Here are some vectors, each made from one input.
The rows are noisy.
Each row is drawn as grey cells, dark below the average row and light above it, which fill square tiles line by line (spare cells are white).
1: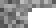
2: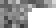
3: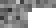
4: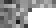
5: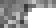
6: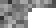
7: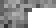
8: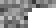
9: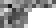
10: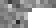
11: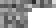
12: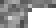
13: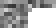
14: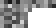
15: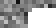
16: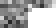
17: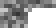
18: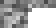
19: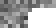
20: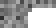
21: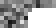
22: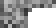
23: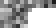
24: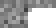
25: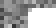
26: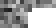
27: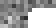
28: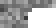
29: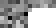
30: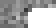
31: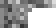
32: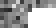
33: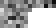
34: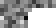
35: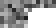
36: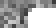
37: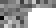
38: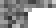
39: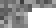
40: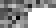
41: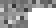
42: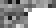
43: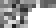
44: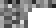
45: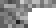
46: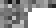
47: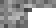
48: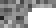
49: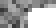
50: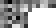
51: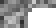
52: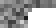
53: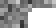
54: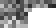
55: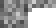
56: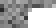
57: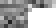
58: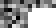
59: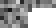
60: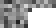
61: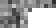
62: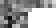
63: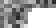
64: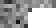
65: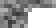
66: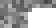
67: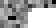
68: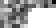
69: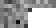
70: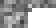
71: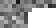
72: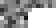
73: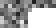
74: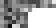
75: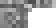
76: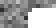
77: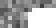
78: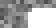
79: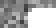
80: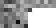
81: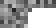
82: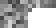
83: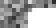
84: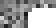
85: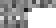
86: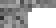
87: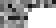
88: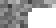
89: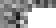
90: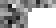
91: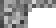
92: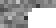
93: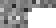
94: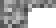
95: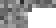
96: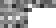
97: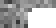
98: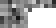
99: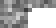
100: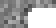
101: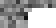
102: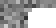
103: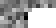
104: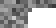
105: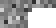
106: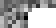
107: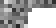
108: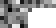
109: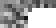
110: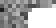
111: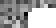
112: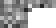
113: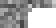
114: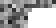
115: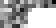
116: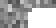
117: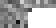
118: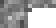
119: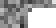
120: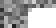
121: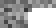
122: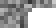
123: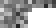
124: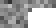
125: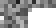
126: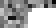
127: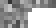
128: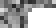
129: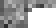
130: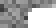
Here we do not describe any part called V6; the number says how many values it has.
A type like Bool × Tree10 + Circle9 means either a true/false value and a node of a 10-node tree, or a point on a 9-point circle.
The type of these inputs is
(Bool × Bool × Bool × Tree7 + Line5) × V6.
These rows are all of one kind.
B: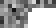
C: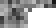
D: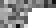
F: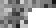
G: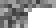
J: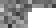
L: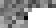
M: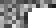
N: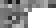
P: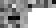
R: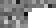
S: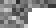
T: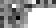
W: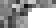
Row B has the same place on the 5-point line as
C, F and T.
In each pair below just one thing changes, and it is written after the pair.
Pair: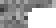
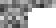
the node of the tree
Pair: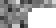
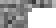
the node of the tree
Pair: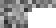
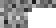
one of the three true/false values
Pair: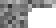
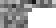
the node of the tree
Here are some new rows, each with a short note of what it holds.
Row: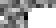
a point on a 5-point line and a value of V6
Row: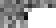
a point on a 5-point line and a value of V6
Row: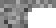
a node of a 7-node tree, three true/false values and a value of V6
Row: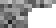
a node of a 7-node tree, three true/false values and a value of V6
